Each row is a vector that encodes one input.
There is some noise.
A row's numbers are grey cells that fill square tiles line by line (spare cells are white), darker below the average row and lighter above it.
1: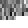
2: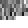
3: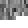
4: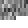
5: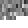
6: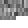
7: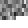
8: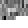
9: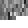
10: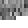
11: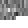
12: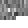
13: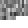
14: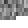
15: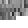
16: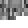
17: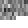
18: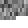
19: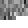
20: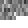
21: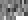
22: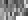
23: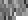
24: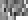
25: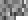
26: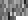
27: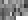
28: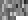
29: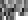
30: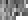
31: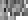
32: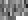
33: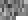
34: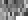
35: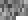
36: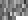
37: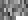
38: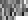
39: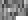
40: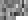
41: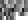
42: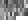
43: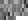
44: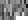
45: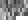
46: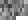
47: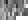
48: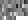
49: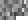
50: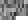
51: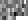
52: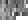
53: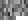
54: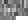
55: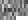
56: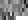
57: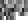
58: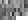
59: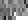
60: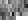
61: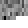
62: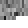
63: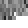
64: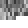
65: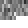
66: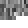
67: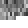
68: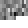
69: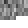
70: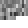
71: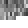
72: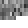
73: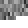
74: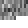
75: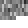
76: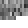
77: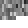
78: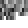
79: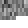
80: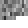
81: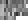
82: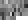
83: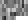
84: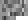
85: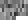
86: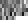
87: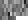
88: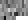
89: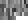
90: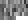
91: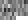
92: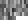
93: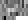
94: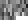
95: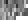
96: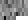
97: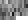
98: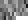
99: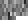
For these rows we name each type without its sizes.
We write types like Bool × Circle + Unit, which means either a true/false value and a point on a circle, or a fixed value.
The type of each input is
Bool × List(Line).
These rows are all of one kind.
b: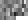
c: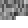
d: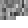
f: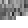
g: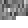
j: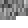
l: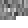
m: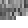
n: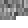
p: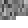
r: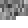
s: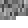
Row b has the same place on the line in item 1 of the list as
f and m.
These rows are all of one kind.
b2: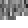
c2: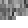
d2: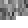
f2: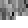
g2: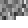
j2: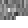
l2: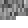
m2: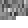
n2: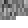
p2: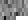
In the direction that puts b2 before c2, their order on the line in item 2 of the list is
f2, j2, d2, m2, b2, l2, c2, p2, g2, n2.
